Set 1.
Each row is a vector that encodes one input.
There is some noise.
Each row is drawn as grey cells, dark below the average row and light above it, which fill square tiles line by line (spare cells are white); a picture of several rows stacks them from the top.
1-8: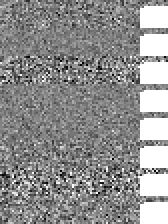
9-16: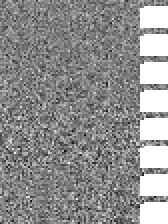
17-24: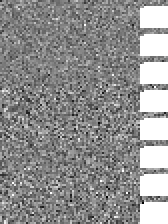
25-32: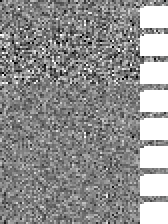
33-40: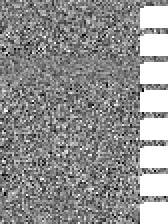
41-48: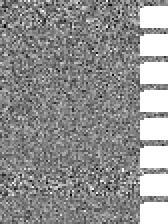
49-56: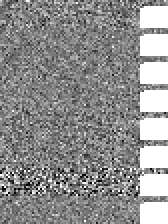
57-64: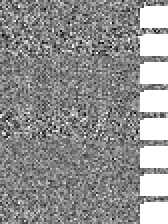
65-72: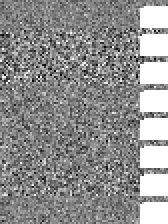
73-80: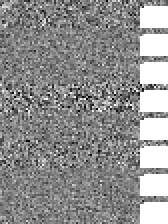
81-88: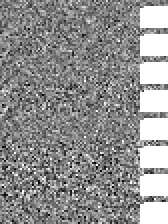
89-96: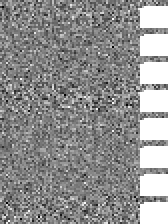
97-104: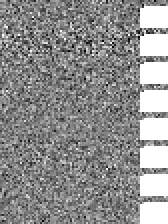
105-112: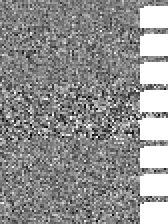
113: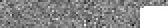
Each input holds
either a point on an 8-point circle, or a point on a 5-point line.
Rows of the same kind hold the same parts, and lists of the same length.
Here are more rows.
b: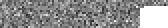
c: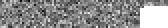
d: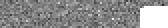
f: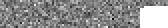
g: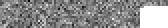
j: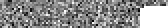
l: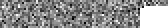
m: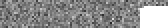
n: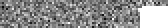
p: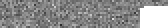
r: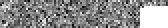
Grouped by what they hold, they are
b, c, d, g, j, m, n, p, r
f, l

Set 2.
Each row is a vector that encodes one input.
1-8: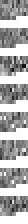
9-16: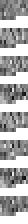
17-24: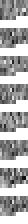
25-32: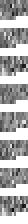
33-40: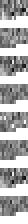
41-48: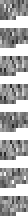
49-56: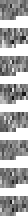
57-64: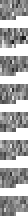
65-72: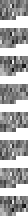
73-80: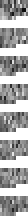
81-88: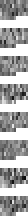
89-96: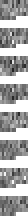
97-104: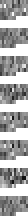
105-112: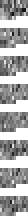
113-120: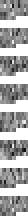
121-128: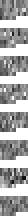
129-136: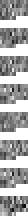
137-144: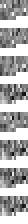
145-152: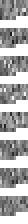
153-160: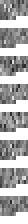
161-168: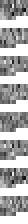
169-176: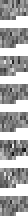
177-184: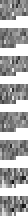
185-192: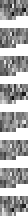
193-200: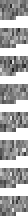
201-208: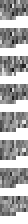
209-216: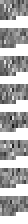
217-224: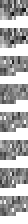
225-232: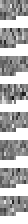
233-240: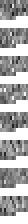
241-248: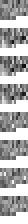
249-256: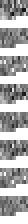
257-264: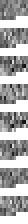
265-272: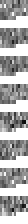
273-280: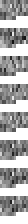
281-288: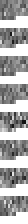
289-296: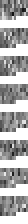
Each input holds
either a point on a 9-point line, or a node of a 9-node tree.
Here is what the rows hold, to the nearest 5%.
About 50% of them hold a point on a 9-point line. The rest hold a node of a 9-node tree.
